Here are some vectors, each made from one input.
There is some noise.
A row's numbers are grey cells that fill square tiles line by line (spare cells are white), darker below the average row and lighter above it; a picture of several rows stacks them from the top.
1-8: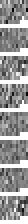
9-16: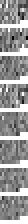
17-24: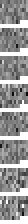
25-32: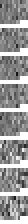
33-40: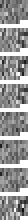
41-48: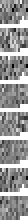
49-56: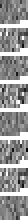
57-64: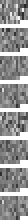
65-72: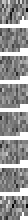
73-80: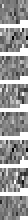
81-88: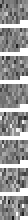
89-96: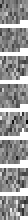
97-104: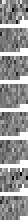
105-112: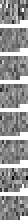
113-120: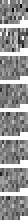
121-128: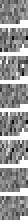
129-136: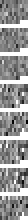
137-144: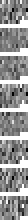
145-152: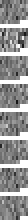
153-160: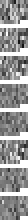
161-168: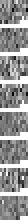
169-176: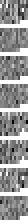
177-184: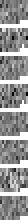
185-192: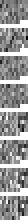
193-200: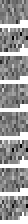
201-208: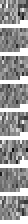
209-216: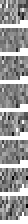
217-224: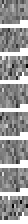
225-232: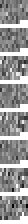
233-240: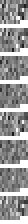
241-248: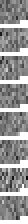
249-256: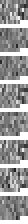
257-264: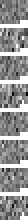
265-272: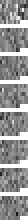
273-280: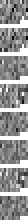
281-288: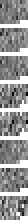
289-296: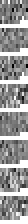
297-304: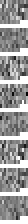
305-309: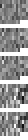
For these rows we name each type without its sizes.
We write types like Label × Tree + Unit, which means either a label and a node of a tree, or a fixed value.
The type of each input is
(Bool × Bool × Bool × Bool + Label × Label) × Label + Tree + Unit.
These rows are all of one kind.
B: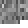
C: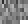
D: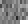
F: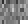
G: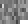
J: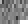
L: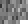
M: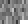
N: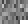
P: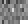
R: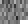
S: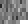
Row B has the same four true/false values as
D and G.
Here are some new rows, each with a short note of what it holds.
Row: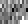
three labels
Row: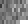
a label and four true/false values
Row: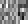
a node of a tree
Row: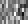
a node of a tree
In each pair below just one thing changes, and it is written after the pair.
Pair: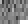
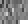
the label
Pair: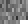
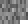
the label
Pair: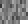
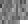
one of the four true/false values
